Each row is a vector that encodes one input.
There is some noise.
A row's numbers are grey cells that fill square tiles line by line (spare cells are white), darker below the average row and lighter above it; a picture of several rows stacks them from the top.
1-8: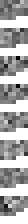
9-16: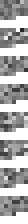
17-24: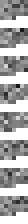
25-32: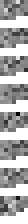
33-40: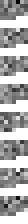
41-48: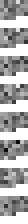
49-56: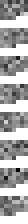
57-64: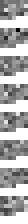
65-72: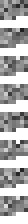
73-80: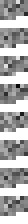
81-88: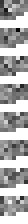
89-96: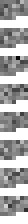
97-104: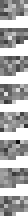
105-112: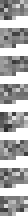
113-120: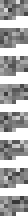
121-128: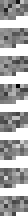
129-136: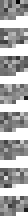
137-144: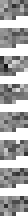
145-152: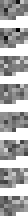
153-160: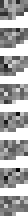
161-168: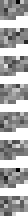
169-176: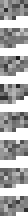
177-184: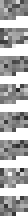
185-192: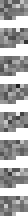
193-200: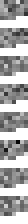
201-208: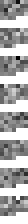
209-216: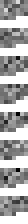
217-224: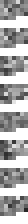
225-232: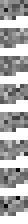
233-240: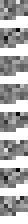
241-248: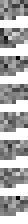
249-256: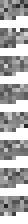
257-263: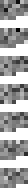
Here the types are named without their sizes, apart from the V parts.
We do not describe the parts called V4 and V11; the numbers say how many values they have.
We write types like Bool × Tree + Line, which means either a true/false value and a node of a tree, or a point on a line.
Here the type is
Bool × ((Circle + Unit) × V11 + Line) × V4.
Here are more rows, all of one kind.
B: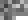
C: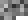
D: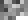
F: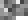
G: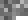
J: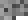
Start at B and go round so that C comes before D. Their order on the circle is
B, J, G, C, F, D.
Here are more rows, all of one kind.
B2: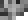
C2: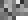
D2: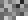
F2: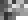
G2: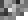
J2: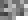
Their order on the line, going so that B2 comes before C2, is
B2, D2, J2, G2, C2, F2.
